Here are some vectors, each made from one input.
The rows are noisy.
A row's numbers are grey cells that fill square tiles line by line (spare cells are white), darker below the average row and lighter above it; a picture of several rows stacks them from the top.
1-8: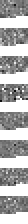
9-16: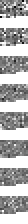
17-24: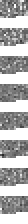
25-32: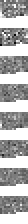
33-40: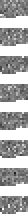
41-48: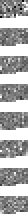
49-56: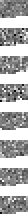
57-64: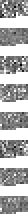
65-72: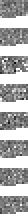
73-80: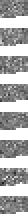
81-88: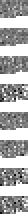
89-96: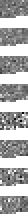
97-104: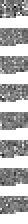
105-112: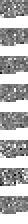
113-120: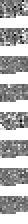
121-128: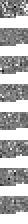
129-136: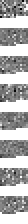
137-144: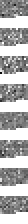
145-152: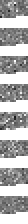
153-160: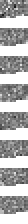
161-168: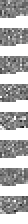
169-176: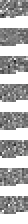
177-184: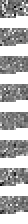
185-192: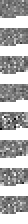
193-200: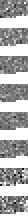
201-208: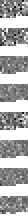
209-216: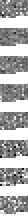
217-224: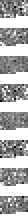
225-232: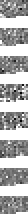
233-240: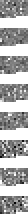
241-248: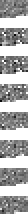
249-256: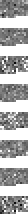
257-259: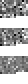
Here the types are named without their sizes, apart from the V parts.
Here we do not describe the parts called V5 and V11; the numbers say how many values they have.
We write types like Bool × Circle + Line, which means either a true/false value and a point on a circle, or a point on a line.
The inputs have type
(Bool × Bool × Bool + V11) × V5 + Line.
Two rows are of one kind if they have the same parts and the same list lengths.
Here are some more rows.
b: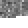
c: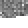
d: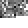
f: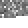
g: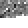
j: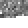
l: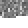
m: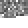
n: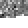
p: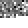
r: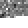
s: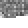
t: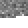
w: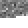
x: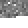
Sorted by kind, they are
b, c, f, g, l, m, s, w
d, p
j, n, r, t, x

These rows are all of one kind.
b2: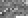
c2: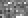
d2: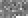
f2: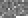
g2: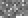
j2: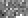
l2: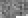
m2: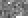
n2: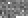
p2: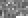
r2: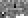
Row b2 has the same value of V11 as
g2 and j2.
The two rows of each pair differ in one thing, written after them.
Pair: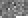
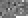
the value of V11
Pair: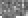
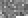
the value of V11
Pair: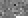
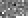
the value of V11
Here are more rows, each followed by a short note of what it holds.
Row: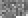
a value of V5 and a value of V11
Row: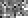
a point on a line
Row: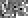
a point on a line
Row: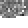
a value of V5 and a value of V11
